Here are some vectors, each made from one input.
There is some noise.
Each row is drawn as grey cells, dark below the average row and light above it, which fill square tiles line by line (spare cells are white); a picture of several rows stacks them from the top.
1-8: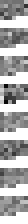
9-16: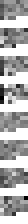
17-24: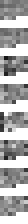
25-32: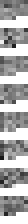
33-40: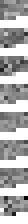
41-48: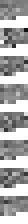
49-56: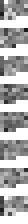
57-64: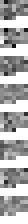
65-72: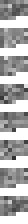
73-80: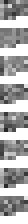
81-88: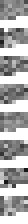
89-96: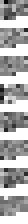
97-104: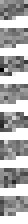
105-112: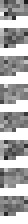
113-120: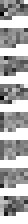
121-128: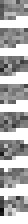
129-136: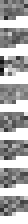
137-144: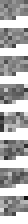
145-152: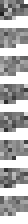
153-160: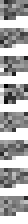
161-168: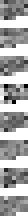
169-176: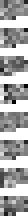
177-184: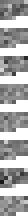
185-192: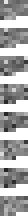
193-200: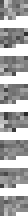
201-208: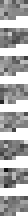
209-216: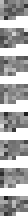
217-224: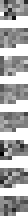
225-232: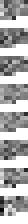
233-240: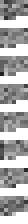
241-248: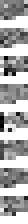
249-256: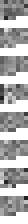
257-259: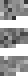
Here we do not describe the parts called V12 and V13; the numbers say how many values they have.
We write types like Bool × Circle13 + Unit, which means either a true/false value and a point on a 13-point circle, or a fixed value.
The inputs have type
Line7 × (Line7 + V13) + V12.
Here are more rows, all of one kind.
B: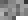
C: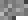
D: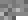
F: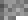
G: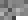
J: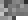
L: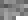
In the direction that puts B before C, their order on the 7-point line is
B, J, L, D, G, F, C.
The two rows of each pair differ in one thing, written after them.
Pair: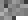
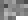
the place on the 7-point line
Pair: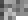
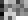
the value of V13
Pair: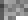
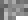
the value of V13
